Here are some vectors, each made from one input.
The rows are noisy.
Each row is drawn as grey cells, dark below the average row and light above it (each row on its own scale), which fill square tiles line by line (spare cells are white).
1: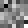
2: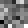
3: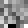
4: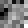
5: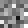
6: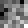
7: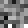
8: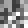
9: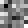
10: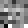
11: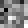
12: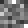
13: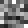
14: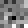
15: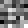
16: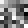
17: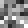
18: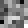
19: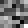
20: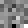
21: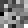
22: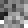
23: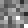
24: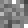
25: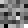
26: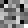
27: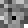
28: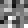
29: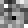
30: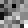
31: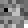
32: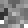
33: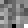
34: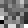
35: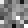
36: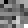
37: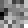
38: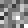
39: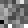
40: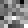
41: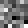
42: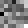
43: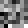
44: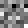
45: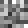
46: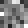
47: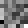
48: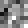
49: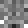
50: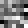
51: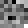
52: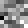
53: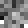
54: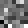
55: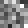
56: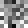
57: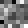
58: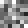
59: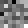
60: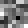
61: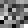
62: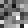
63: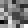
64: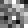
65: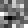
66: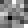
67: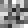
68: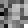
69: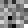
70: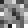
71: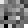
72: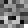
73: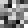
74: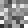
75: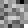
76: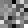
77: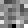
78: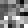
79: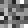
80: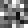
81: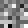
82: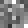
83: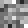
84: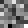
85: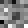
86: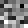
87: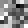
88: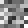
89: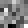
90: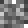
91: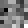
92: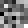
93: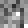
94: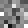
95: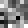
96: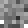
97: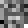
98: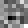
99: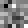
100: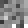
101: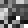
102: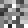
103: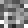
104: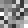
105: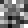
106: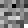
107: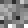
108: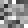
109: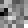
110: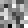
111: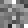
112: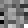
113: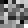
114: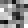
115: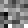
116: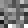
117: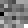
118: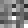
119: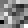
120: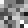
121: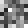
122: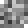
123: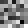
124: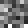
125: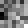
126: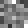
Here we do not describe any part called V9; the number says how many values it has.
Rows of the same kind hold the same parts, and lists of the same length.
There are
2 kinds of row.
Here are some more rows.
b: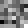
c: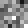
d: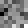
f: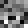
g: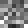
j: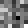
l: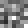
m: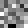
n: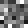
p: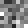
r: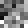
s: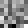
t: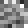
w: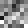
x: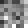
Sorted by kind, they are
b, c, d, l, r, t, w
f, g, j, m, n, p, s, x

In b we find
a point on a 7-point line and a node of an 8-node tree.
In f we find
a point on a 7-point line and a value of V9.
